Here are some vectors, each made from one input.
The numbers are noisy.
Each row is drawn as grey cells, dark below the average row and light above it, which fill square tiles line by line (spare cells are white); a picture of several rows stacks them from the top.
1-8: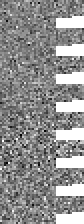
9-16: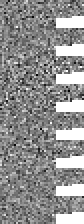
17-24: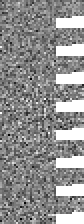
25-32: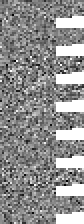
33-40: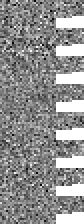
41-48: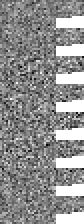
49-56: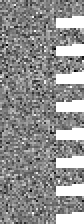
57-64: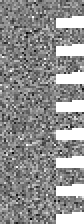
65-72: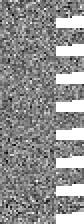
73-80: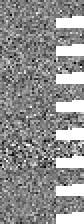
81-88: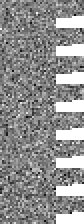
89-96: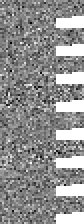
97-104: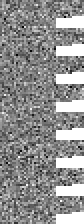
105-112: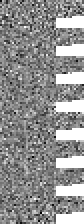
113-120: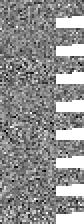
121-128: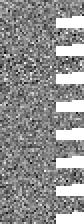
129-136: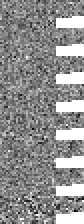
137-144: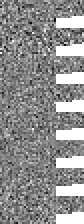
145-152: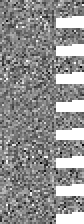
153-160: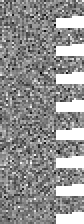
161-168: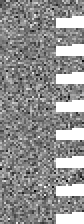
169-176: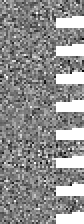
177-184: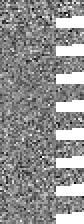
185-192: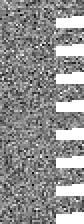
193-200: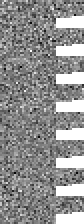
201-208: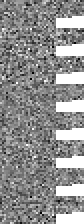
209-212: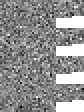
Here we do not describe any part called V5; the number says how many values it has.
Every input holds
one of 4 labels, a node of each of two 7-node trees, a node of an 8-node tree and a value of V5.
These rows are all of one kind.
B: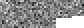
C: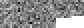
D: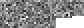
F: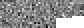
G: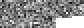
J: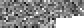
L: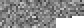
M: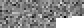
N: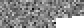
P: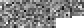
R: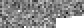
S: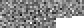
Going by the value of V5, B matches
F, G, N and P.
